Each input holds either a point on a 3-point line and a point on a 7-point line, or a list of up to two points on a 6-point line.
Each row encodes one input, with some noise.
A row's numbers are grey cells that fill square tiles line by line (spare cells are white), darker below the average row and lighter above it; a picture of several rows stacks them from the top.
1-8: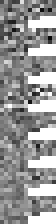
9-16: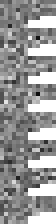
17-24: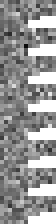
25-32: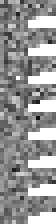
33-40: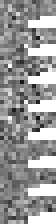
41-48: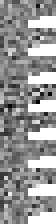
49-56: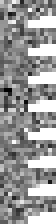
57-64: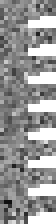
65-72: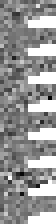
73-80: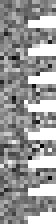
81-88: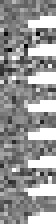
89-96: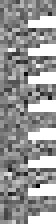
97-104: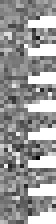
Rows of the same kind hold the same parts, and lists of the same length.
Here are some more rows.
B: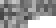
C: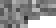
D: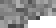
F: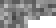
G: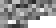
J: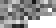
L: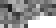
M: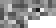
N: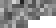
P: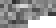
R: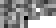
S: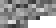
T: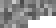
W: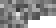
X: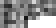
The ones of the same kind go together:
B, C, D, J, M, W
F, L
G, R, S
N, P, T, X

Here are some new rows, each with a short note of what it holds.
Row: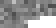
a list of one item
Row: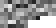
the empty list
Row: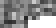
a list of two items
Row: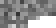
a list of two items
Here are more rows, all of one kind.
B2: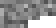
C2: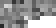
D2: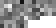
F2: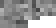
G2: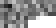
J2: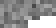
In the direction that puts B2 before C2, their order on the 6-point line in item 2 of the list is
B2, G2, J2, D2, C2, F2.
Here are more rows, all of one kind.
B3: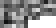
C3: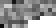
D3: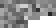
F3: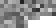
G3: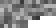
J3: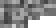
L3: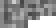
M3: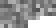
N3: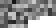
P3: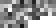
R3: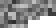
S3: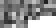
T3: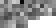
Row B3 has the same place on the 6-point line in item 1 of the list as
D3, G3 and J3.
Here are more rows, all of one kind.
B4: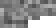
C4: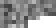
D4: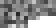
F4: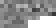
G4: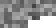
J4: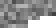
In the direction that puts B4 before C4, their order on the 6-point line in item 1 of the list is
B4, G4, C4, F4, J4, D4.
